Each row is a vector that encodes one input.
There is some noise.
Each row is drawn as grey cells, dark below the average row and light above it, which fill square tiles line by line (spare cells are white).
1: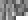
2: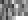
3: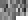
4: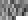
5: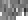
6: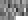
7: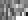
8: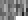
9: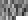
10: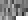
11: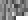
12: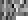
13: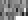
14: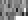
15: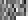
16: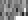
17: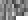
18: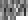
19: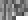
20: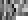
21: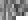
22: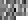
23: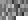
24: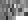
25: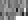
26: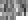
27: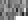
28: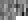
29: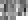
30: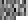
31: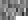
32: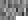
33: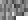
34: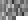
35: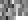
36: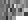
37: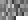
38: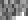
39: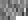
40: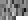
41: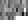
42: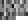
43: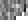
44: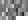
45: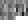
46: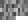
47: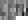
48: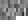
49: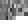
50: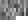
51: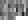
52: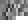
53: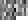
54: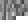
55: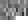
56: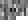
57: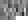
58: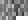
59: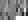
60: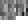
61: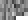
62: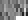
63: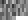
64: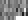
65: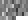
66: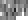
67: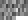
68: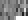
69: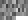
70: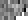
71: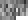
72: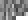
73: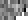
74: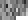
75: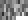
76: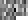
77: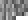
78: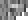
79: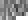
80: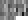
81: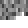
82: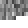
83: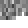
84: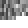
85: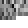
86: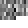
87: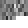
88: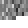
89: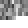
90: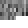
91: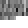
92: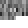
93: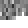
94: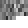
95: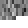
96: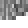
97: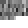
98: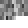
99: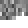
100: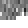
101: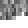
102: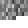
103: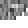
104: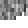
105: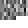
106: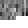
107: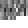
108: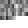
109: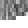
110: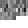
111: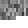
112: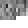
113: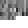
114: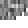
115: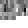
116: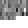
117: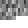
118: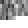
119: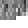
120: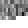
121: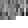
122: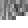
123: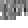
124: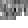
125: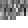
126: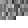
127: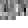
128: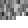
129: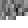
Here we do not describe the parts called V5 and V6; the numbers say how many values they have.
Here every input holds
a true/false value and a value of V5, together with either a point on a 4-point line, or a value of V6.
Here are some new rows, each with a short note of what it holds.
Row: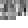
a true/false value, a value of V5 and a value of V6
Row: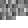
a true/false value, a value of V5 and a value of V6
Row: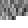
a point on a 4-point line, a true/false value and a value of V5
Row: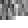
a true/false value, a value of V5 and a value of V6
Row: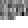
a point on a 4-point line, a true/false value and a value of V5
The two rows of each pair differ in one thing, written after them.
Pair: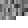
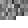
the value of V5
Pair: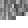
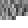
the value of V5
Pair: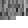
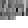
the place on the 4-point line
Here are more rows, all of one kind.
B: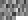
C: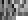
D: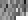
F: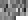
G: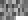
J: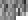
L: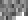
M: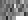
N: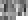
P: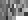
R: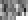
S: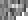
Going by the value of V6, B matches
D, F, G and J.
